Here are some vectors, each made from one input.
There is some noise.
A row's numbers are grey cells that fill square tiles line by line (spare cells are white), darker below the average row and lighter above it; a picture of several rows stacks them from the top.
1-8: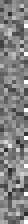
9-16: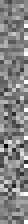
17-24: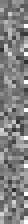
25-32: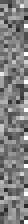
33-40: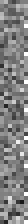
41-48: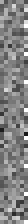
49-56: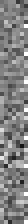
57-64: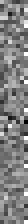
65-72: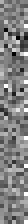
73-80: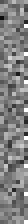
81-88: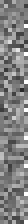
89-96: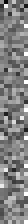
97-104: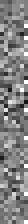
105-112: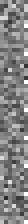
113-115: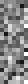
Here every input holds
a point on a 6-point line and a true/false value, together with either a fixed value, or a node of an 8-node tree.
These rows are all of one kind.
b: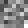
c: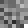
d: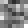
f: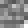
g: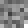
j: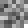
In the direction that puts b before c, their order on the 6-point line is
j, b, f, d, g, c.
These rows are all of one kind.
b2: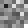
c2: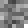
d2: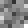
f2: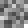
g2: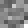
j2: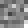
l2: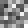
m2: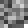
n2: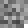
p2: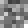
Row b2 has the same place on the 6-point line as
f2 and l2.
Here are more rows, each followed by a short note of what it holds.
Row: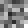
a point on a 6-point line and a true/false value
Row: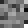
a point on a 6-point line, a node of an 8-node tree and a true/false value
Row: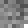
a point on a 6-point line, a node of an 8-node tree and a true/false value
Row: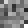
a point on a 6-point line, a node of an 8-node tree and a true/false value
